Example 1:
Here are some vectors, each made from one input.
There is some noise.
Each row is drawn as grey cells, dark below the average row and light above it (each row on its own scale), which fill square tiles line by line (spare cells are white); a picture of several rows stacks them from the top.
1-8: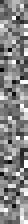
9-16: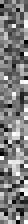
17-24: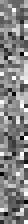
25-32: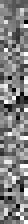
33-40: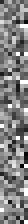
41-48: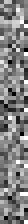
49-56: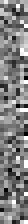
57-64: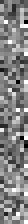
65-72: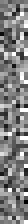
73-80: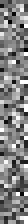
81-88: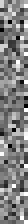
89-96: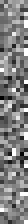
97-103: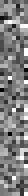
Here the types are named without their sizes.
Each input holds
a point on a line and a node of a tree.
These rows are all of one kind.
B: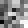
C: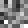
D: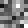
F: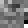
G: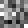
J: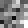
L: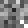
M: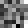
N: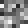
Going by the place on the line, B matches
C and J.
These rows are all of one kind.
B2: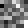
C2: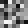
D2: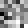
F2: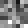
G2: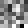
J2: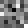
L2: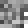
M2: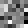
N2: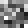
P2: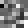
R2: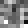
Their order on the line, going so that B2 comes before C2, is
G2, B2, P2, F2, L2, D2, C2, R2, J2, M2, N2.
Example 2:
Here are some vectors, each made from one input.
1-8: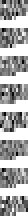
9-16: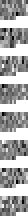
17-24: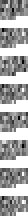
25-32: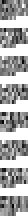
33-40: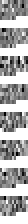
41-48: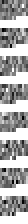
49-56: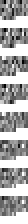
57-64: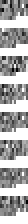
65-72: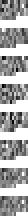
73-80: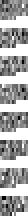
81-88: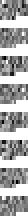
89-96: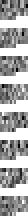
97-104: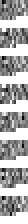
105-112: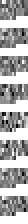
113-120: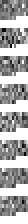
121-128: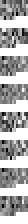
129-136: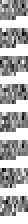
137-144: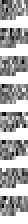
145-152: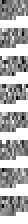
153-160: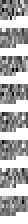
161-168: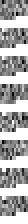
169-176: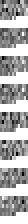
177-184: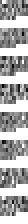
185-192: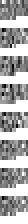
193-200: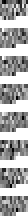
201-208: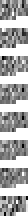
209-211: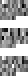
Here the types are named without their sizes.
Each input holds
a point on a line and a true/false value.
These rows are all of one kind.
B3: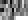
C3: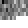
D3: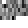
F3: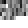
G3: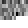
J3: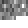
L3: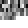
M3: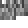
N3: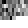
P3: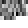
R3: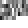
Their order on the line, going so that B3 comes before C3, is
L3, D3, B3, F3, P3, G3, N3, R3, C3, J3, M3.
